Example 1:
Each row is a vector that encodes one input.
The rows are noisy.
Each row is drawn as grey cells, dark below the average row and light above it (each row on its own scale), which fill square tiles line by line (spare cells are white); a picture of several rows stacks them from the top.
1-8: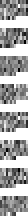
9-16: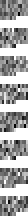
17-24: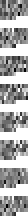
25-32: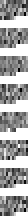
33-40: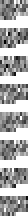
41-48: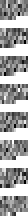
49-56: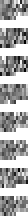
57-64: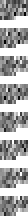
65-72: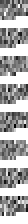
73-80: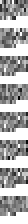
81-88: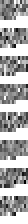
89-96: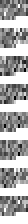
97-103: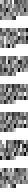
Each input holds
one of 5 labels.
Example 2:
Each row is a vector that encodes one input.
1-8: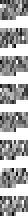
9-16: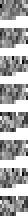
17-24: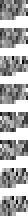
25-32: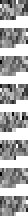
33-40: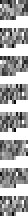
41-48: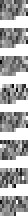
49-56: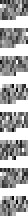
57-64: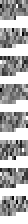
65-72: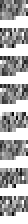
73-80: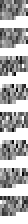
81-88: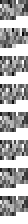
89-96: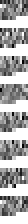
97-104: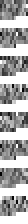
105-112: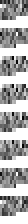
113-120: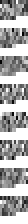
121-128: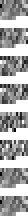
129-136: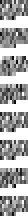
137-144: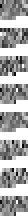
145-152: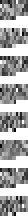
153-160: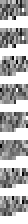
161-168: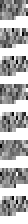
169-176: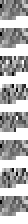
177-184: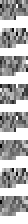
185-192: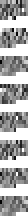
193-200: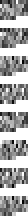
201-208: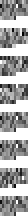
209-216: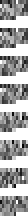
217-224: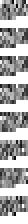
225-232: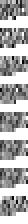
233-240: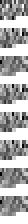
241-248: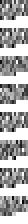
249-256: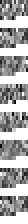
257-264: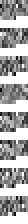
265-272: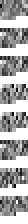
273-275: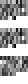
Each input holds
a point on a 9-point line.
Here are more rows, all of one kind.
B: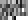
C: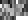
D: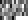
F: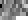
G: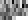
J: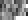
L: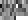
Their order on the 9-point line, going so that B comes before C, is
B, L, F, J, D, C, G.
